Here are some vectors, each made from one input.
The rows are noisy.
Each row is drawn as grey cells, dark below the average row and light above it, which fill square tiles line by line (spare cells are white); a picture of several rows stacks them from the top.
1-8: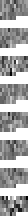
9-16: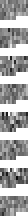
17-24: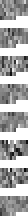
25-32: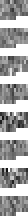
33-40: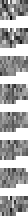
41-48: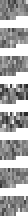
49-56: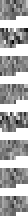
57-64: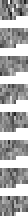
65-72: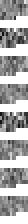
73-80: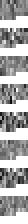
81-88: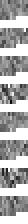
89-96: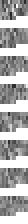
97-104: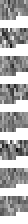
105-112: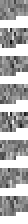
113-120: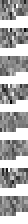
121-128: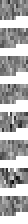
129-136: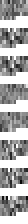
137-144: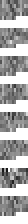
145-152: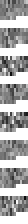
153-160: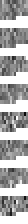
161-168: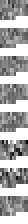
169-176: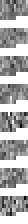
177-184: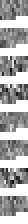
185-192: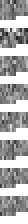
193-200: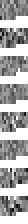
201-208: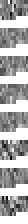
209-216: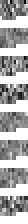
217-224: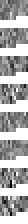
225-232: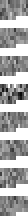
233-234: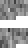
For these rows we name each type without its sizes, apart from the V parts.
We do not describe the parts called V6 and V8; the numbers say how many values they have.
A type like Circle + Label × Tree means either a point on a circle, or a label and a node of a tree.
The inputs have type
Line × (Unit + V6 × V8) + Tree.
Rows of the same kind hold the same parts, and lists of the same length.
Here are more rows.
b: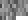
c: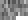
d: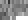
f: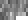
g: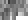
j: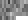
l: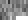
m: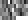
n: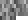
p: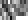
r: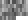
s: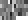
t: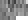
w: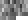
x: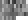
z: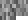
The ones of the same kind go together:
b, n, r, w, x, z
c, d, f, g, j, l, t
m, p, s

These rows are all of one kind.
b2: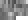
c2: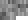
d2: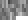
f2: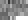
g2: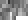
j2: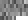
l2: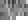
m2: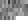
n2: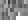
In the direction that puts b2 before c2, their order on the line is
n2, b2, j2, l2, m2, f2, c2, d2, g2.
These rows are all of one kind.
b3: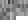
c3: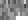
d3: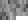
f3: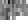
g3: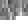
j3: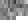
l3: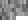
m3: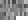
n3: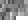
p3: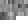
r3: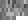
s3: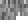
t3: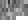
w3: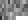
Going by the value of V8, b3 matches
f3, n3, t3 and w3.
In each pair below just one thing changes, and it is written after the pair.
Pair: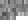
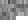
the value of V8
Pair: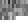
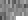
the value of V8
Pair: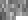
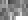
the value of V6
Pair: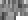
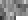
the place on the line
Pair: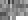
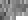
the value of V8
